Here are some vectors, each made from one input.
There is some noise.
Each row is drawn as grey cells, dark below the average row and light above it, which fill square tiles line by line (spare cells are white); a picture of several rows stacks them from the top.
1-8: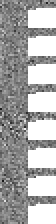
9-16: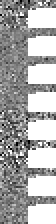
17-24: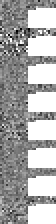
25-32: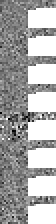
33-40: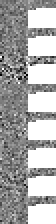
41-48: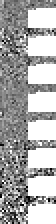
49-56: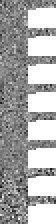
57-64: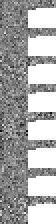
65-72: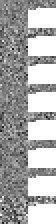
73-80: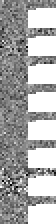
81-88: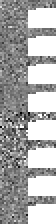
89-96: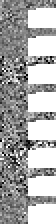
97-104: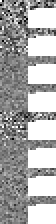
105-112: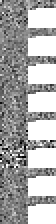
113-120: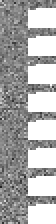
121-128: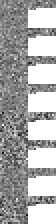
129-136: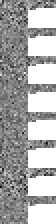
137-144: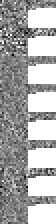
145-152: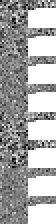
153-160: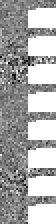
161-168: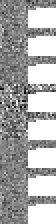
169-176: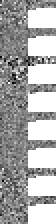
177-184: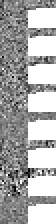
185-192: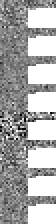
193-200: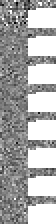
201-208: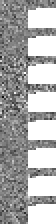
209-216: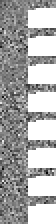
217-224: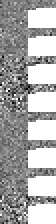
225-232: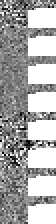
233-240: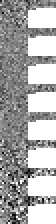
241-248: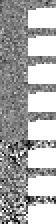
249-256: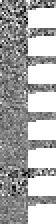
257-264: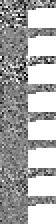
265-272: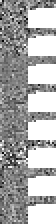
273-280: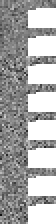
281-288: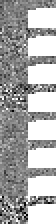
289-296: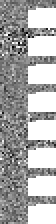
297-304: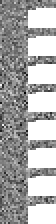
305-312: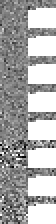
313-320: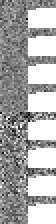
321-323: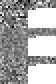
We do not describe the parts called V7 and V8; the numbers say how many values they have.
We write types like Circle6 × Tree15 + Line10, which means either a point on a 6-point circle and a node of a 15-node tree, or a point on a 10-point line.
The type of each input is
(Line6 + V8) × (Line16 + V7) + Line9.
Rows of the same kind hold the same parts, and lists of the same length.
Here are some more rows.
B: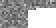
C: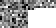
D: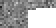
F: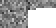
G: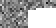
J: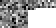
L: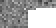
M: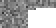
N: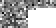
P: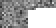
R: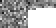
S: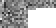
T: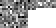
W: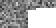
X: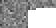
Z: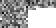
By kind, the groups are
B, M, Z
C, J, T
D, F, P, R, X
G, L, W
N, S

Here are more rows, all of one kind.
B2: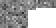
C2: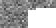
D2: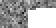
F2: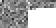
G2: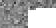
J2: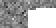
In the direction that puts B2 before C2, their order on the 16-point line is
B2, J2, D2, C2, F2, G2.
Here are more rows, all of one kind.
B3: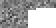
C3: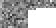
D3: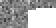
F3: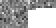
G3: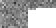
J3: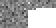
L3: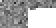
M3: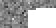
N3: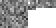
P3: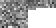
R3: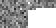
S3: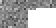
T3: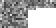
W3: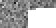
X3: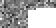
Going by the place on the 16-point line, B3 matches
J3, M3, N3 and X3.
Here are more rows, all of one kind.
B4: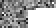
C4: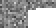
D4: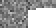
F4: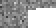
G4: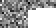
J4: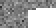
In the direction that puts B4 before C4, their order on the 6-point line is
J4, F4, B4, D4, C4, G4.
